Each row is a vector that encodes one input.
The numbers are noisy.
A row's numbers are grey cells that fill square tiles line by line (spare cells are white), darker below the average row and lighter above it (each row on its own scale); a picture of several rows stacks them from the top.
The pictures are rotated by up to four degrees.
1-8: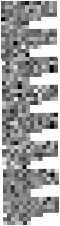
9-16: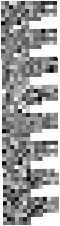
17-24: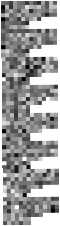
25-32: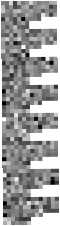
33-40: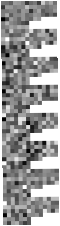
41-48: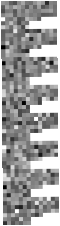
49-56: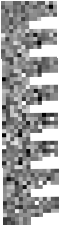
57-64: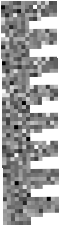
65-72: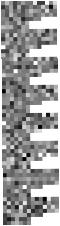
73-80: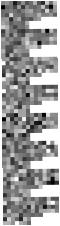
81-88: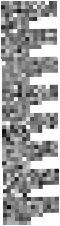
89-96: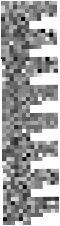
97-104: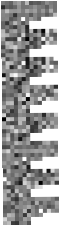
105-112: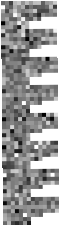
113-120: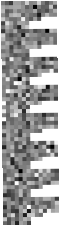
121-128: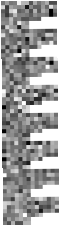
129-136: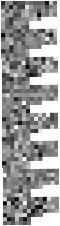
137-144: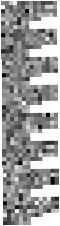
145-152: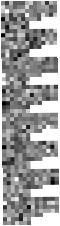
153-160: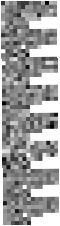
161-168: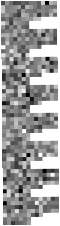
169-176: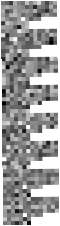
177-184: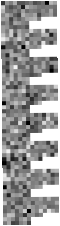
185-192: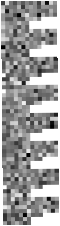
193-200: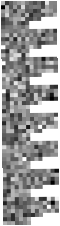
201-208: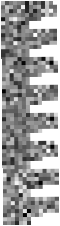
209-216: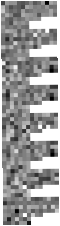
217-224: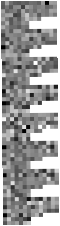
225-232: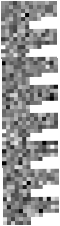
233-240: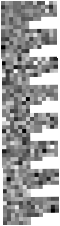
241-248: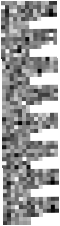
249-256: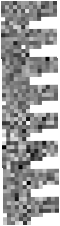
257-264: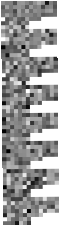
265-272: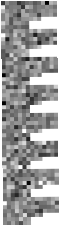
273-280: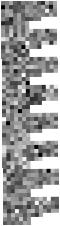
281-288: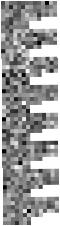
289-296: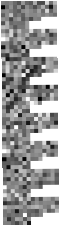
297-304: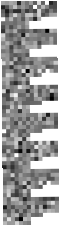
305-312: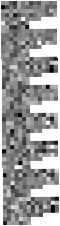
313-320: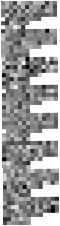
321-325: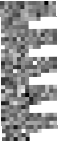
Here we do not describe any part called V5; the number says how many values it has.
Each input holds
two labels (each one of 12) and a value of V5.
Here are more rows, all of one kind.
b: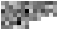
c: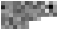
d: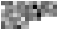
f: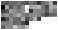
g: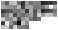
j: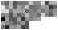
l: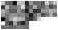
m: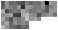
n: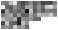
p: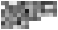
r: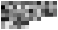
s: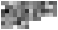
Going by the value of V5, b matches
c, j and l.
